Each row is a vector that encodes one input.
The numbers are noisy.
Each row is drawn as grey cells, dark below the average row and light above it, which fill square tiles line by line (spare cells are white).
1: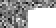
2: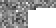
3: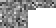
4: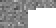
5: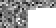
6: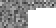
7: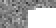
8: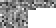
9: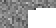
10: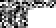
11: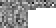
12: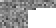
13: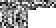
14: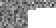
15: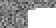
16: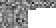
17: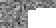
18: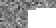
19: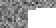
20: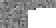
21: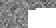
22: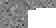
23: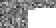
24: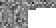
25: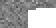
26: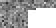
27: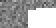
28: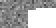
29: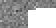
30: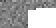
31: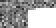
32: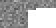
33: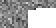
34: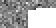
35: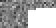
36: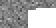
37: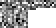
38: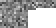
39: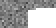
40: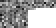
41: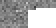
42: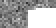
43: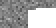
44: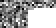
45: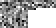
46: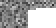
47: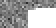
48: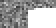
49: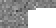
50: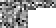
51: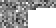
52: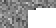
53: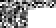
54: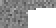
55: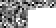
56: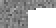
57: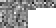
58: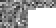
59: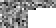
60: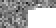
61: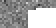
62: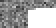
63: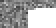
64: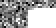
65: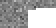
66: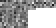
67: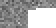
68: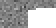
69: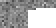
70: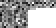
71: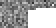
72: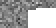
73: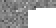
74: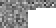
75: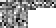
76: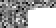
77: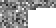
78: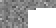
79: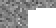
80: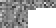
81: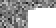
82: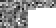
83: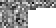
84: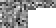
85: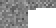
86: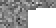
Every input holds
three true/false values, together with either a fixed value, or two labels (each one of 4).
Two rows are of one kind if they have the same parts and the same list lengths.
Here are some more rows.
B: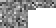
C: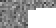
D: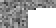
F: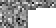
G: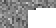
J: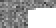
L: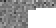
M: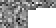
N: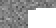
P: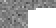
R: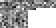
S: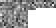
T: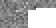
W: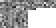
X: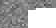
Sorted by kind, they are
B, C, D, F, G, J, L, M, N
P, R, S, T, W, X

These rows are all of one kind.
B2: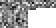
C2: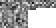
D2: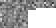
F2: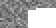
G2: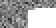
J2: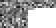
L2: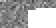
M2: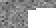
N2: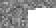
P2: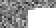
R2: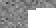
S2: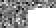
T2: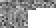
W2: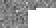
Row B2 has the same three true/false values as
C2, J2 and N2.
